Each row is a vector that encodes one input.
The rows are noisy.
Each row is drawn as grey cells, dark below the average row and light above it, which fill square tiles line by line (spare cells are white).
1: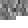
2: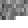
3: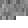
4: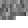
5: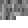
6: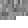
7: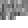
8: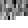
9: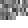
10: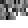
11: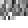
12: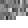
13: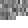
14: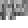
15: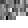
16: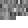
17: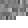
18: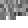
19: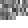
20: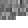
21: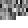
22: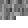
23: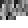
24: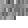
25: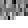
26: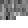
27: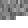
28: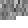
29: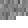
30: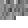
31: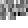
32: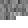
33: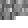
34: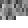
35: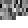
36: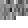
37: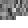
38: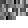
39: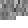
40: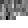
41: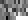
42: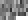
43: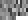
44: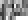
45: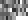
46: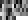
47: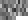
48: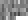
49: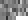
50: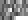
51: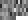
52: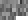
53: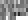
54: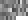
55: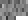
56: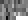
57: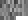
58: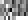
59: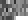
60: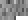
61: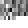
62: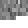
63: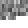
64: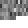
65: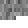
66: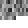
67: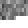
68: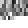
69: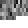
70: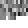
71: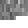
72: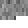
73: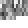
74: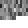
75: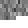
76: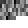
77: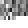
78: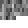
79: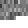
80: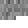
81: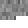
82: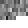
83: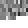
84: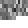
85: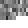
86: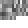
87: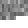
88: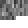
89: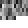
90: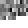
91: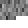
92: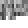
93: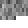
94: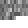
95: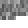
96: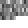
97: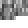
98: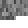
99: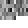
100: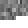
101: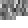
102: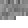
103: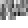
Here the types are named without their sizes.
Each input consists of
a list of points on a line.
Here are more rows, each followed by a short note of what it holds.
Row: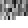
the empty list
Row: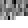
the empty list
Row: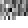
the empty list
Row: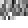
the empty list
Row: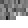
a list of one item
